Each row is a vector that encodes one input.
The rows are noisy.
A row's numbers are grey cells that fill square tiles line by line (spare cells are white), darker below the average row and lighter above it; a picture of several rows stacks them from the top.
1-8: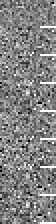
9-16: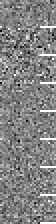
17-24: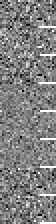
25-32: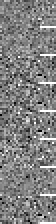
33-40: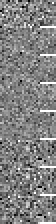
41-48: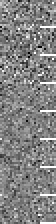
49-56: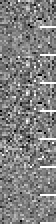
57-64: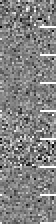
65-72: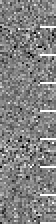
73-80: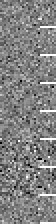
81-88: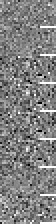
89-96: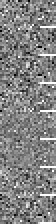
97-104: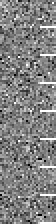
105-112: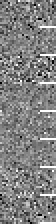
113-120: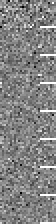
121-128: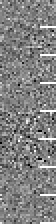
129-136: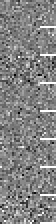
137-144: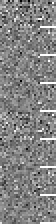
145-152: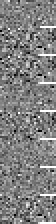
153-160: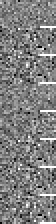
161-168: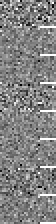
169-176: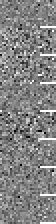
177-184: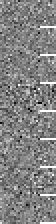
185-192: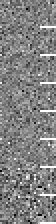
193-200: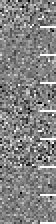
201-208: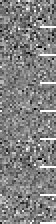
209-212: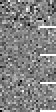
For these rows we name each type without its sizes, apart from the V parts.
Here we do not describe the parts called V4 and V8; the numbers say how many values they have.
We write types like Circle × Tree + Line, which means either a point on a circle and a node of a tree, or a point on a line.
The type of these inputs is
List(Line) × (Tree × V4 × V8 + Unit).
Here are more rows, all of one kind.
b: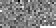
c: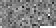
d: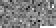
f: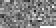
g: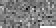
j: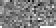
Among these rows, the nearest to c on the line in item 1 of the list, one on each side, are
b and g.
